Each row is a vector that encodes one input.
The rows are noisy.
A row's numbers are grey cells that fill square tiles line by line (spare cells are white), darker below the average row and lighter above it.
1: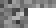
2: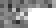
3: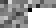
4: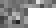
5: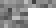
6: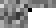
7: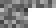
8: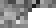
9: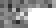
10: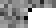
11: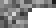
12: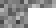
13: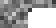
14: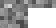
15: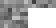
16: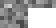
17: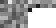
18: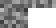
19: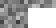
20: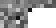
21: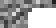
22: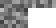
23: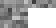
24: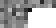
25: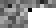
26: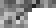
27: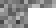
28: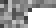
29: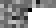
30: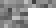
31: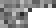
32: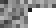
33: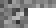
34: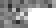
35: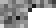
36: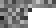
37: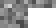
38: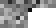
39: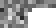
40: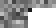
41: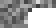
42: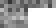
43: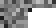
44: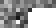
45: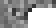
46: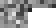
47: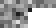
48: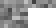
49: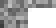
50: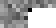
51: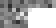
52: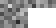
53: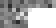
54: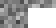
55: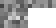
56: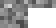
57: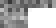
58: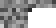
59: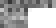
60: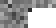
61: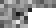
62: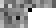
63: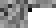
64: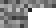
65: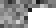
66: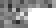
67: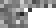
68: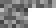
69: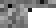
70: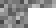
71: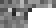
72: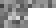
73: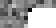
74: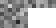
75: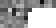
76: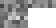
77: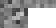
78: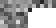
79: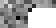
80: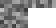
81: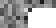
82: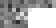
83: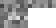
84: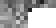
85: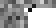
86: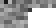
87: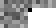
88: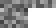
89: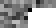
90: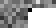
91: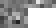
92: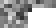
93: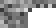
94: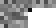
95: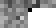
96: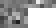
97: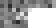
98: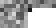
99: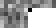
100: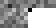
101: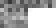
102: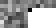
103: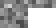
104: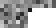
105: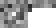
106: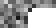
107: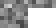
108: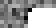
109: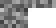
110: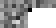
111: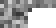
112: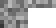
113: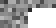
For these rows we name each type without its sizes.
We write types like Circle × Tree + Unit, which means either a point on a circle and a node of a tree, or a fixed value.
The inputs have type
Label × (Label × Label + Unit).
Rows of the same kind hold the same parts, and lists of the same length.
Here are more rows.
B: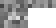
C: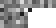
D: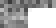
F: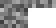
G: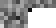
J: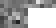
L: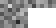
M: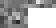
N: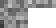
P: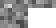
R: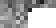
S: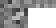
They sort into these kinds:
B, D, F, J, L, M, N, P, S
C, G, R

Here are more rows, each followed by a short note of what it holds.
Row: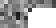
three labels
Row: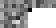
three labels
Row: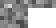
a label
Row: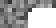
three labels
